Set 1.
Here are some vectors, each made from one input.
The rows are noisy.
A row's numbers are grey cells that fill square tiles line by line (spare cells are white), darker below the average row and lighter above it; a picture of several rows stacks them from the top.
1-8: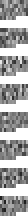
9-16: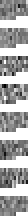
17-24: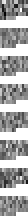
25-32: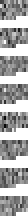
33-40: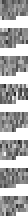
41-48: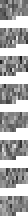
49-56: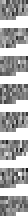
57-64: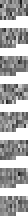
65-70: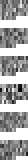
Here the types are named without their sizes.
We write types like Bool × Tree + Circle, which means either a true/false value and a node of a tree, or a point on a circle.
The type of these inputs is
Bool × Bool × Bool + Line.
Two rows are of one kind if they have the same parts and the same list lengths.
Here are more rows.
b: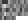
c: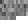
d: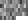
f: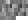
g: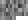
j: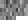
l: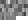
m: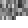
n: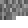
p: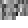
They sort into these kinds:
b, d, g, j, m, n
c, f, l, p

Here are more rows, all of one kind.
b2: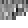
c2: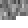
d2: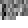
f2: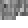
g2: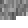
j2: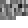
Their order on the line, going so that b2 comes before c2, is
g2, b2, j2, f2, c2, d2.
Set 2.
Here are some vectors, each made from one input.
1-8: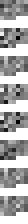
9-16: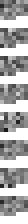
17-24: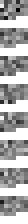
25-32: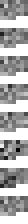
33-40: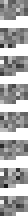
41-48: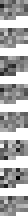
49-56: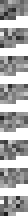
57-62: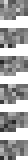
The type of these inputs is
Line4 + Line6.
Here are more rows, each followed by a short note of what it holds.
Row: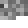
a point on a 4-point line
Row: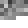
a point on a 4-point line
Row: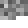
a point on a 4-point line
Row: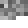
a point on a 4-point line
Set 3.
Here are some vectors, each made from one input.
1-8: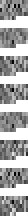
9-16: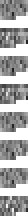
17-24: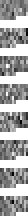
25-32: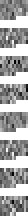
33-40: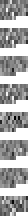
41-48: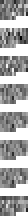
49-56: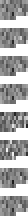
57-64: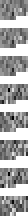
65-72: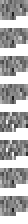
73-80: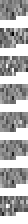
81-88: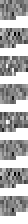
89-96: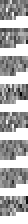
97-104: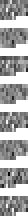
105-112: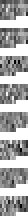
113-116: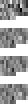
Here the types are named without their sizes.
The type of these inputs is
Circle + Tree.
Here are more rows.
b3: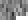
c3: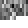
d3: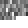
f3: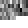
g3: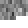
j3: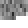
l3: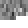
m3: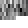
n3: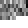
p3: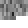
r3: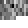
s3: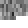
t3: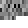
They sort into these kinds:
b3, g3, j3, l3, p3, s3
c3, d3, f3, m3, n3, r3, t3

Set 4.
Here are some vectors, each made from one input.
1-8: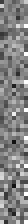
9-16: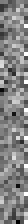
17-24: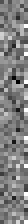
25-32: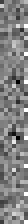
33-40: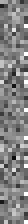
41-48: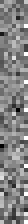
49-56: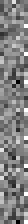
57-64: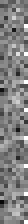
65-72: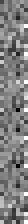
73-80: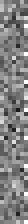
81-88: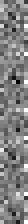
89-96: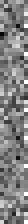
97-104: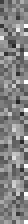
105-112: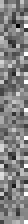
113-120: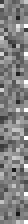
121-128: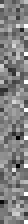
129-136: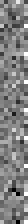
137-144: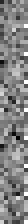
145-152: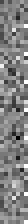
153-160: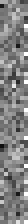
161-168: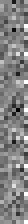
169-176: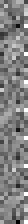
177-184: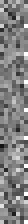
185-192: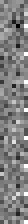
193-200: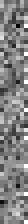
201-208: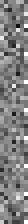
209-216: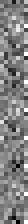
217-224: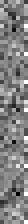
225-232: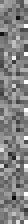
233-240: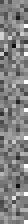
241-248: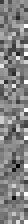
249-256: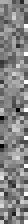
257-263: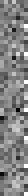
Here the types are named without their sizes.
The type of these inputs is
Bool × Bool × Bool × Bool + Circle.
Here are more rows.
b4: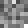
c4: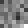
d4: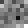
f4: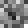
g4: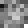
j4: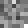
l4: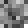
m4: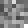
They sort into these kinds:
b4, c4, d4, g4, j4, m4
f4, l4

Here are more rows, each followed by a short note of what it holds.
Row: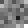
four true/false values
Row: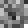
a point on a circle
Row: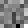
a point on a circle
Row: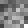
four true/false values
